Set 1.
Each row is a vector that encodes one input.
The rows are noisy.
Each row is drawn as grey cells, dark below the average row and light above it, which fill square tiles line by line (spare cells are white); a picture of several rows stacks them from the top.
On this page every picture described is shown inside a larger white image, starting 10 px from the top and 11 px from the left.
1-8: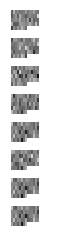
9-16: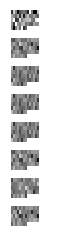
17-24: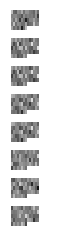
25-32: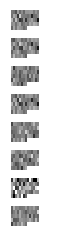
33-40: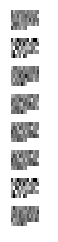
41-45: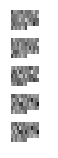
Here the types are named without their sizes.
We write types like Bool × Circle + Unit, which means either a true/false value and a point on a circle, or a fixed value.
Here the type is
Bool × Bool × Bool + Unit.
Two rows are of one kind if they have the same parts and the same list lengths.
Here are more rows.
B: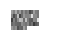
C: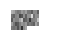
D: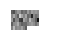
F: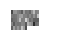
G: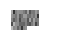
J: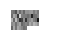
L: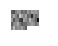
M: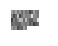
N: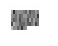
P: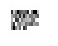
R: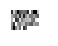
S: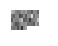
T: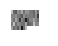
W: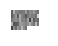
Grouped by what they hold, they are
B, C, D, F, G, J, L, M, N, S, T, W
P, R

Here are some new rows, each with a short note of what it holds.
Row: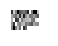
a fixed value
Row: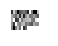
a fixed value
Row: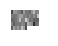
three true/false values
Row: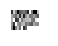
a fixed value
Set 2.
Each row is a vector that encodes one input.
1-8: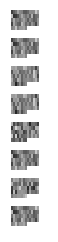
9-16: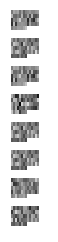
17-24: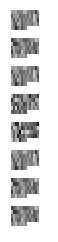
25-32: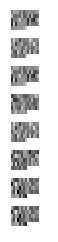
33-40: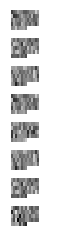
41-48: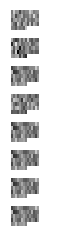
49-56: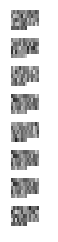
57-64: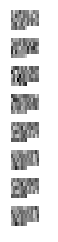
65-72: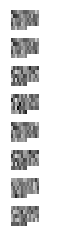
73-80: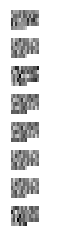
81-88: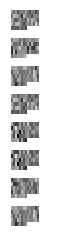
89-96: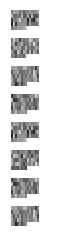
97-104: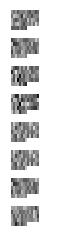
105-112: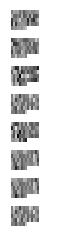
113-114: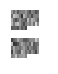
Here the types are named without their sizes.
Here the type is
Line.
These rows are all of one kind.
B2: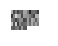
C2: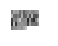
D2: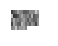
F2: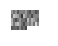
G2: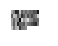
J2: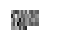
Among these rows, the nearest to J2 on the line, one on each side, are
B2 and G2.
